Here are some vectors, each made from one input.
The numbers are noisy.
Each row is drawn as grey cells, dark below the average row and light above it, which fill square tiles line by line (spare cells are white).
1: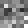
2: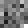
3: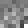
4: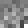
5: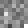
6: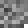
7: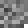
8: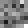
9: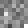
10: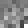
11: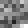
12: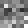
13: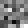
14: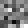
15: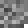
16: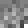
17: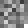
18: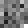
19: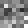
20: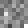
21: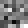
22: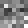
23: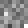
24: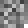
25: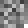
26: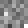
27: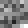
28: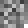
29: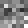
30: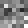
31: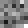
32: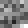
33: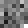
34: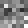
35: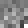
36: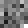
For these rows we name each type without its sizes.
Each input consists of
a point on a line and a true/false value.
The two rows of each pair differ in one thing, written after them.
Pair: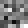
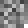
the true/false value
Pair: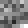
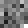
the place on the line
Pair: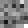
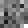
the place on the line
